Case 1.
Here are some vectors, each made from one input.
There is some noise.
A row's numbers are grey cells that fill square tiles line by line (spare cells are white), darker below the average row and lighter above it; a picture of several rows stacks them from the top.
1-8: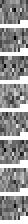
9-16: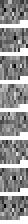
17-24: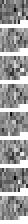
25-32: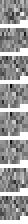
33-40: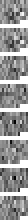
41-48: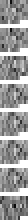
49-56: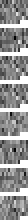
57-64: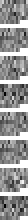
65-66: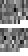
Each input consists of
a point on a 9-point circle.
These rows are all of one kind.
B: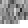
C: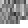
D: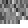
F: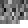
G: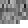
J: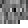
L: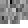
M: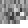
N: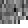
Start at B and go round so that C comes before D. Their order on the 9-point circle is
B, M, C, G, F, J, N, D, L.
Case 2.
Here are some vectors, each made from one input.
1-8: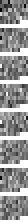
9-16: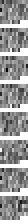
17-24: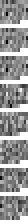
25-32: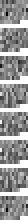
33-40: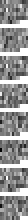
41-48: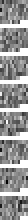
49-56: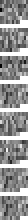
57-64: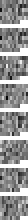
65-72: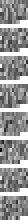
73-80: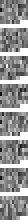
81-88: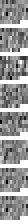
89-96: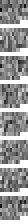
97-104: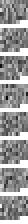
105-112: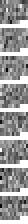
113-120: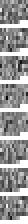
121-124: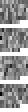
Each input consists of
a point on a 9-point line.
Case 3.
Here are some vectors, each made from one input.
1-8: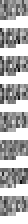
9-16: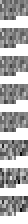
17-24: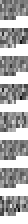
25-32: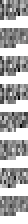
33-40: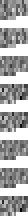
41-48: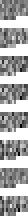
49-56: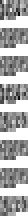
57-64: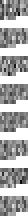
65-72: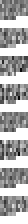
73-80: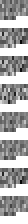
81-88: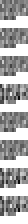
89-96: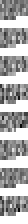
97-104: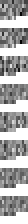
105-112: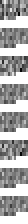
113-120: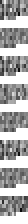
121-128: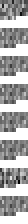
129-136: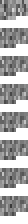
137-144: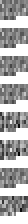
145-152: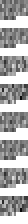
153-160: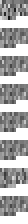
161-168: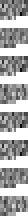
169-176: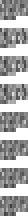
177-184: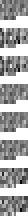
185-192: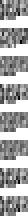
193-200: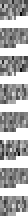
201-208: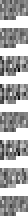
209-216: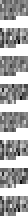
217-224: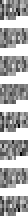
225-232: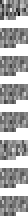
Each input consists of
a point on a 5-point circle.
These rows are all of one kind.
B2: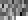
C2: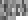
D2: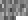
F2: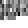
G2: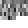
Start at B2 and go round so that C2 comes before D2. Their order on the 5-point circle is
B2, F2, C2, D2, G2.
